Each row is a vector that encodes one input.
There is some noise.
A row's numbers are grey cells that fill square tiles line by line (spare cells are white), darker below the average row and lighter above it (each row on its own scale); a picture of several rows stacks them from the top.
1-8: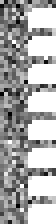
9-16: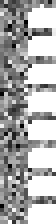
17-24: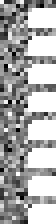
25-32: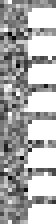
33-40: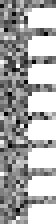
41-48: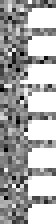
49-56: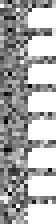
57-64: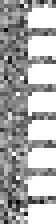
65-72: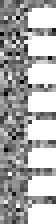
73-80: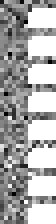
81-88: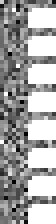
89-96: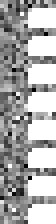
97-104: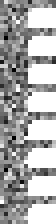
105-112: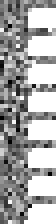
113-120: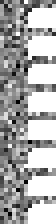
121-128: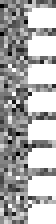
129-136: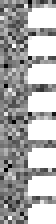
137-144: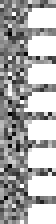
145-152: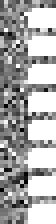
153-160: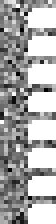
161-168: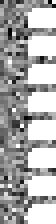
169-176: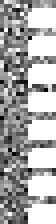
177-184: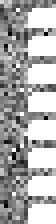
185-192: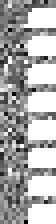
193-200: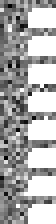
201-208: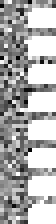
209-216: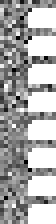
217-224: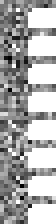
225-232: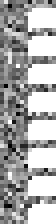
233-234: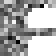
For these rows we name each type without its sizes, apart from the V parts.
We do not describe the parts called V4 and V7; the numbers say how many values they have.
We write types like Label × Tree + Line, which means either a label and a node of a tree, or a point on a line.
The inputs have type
Line × (Line + V7) + V4.
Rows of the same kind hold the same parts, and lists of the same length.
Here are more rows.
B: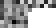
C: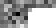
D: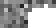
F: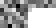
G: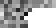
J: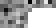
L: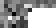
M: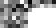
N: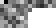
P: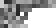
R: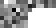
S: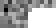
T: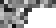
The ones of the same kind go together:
B, C, D, M, P, R
F, G, L, N
J, S, T

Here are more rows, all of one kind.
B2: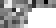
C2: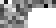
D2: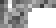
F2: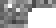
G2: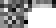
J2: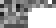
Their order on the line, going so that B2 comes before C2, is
D2, B2, F2, C2, J2, G2.
